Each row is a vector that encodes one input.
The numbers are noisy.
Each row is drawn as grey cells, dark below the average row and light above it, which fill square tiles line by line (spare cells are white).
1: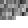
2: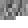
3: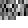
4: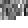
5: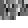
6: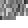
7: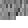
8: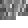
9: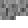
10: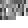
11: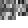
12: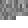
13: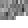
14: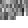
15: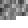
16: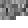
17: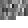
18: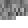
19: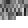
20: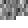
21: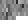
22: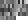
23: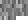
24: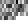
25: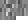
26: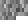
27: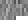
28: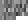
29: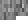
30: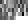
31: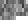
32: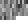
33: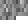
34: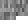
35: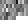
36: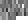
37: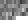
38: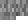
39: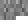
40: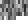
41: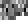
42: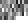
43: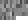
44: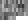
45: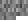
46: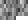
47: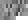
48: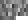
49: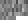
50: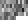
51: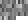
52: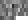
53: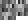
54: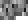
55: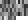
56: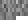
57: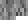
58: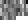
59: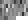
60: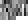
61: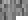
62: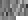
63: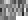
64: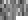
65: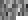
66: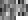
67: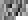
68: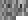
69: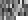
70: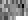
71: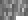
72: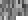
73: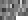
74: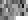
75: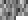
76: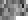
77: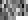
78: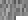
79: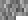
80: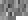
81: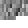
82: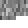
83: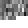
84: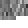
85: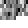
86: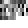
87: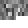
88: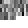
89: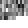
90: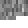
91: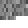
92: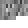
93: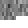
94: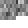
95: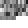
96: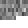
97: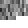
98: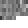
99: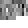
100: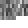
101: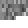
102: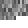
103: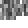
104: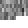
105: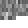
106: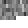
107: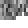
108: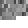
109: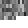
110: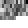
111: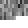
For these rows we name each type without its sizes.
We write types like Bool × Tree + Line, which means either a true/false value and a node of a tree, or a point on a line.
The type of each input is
(Bool × Bool × Bool + Line) × Circle.
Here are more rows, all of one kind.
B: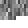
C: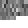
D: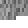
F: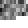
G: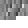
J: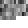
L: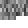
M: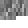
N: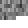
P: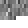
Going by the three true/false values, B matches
F, M, N and P.
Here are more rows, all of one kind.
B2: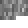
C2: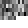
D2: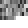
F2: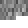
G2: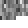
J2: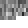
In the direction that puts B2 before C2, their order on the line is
G2, D2, B2, F2, J2, C2.
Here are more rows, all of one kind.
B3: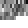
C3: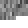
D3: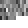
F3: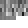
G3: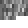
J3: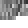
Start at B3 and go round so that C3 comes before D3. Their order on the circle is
B3, C3, J3, F3, D3, G3.
